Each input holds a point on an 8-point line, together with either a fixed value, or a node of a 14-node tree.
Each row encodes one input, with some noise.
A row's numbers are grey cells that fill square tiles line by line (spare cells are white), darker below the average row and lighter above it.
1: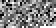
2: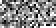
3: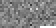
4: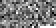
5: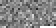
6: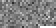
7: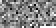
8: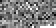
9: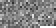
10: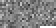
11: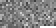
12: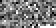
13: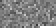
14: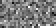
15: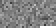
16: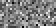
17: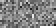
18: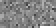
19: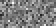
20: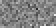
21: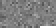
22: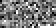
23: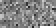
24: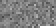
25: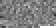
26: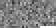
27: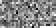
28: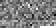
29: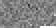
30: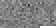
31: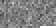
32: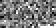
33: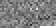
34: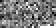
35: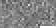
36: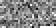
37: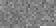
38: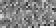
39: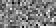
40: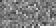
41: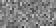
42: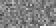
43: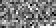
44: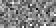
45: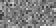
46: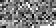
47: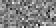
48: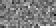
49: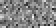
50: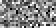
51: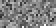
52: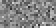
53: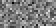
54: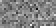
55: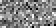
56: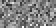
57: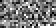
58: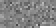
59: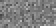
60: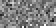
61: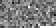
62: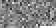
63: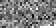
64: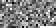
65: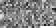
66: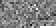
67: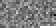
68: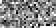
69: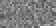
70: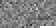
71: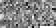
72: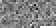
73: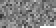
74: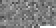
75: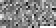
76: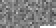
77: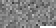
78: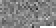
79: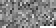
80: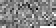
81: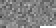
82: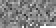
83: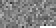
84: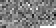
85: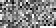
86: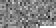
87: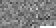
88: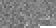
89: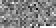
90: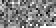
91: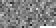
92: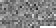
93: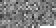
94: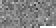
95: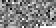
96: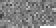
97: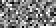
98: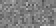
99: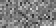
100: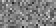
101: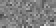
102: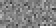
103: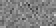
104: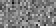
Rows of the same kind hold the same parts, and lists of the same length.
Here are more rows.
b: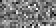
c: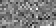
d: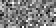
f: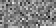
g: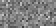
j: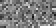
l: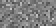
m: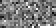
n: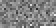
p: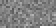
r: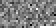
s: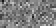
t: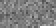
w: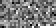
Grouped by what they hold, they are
b, d, g, j, l, m, n, p, s, t, w
c, f, r

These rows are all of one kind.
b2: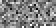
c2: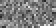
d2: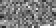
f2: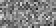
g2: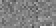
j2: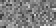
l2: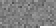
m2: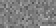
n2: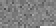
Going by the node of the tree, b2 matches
j2 and l2.
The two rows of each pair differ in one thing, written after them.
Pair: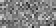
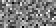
the place on the 8-point line
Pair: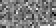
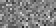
the node of the tree
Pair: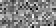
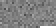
the place on the 8-point line
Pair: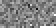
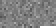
the node of the tree
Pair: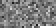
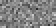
the node of the tree
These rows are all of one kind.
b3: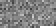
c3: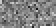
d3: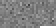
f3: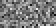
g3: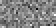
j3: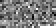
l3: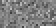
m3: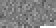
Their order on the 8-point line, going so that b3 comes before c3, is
l3, g3, d3, m3, f3, b3, c3, j3.
